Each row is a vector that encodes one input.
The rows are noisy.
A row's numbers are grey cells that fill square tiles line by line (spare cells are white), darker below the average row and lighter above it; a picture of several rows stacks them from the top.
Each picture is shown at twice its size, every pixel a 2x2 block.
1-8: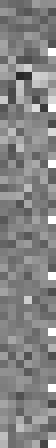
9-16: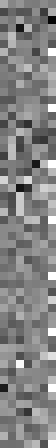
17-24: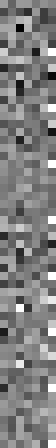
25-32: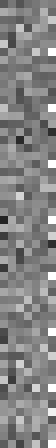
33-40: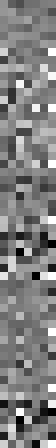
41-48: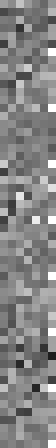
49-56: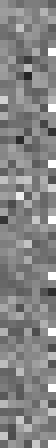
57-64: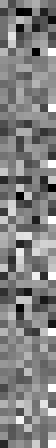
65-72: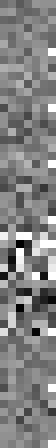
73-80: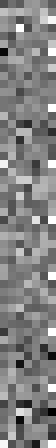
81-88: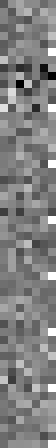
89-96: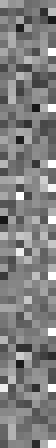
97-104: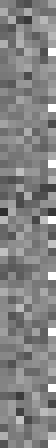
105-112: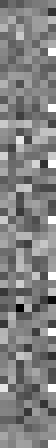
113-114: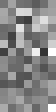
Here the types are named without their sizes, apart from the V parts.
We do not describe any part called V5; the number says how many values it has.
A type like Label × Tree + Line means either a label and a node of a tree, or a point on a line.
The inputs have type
Line × (Line + V5).
